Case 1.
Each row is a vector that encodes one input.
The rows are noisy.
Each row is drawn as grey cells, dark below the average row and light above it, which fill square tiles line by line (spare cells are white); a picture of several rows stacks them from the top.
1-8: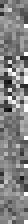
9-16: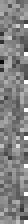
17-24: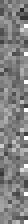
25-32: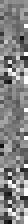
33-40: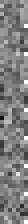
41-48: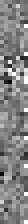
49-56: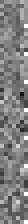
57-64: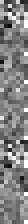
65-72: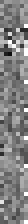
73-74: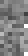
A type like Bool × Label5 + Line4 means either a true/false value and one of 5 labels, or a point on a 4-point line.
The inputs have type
List2(Line3 × Line3).
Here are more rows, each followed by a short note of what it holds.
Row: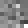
a list of one item
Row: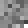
a list of one item
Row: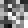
the empty list
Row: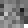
a list of one item
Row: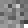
a list of one item
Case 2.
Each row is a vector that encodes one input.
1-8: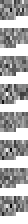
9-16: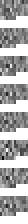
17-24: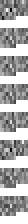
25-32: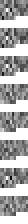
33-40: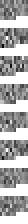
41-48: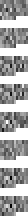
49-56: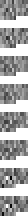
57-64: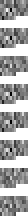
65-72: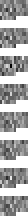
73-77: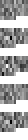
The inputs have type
Bool × Bool × Bool + Line7.
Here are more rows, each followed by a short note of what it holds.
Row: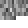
three true/false values
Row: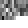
a point on a 7-point line
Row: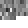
three true/false values
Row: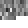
three true/false values
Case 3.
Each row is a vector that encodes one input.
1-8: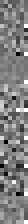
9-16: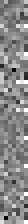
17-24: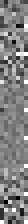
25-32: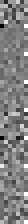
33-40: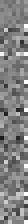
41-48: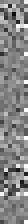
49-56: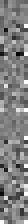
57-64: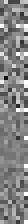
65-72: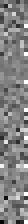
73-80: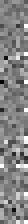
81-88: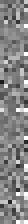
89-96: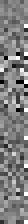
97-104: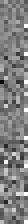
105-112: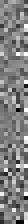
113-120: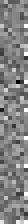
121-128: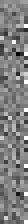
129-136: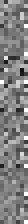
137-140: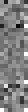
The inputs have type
List2(Line15).
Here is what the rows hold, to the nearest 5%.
All of them are lists of up to two points on a 15-point line: about 5% are empty, 40% hold one and 55% two.
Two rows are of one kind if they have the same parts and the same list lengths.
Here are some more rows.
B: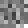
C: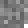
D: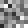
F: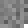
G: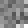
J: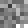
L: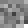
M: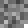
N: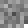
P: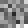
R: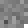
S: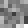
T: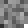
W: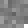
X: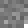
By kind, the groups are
B, C, G, R, W, X
D, J
F, L, M, N, P, S, T

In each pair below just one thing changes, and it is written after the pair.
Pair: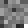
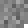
the place on the 15-point line in item 1 of the list
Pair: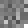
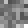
the place on the 15-point line in item 2 of the list
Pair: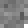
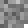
the place on the 15-point line in item 2 of the list
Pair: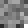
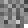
the place on the 15-point line in item 2 of the list
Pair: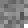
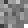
the place on the 15-point line in item 1 of the list
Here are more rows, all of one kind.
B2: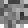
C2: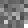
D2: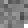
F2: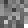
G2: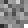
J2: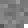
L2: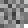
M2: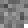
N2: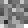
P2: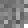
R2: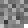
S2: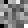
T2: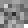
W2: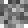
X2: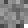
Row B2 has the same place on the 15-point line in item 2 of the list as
D2, T2, W2 and X2.
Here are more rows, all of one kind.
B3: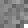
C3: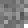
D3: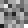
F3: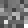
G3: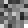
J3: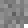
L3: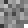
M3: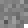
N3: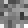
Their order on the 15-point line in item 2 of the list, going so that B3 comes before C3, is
B3, F3, N3, C3, G3, M3, D3, L3, J3.
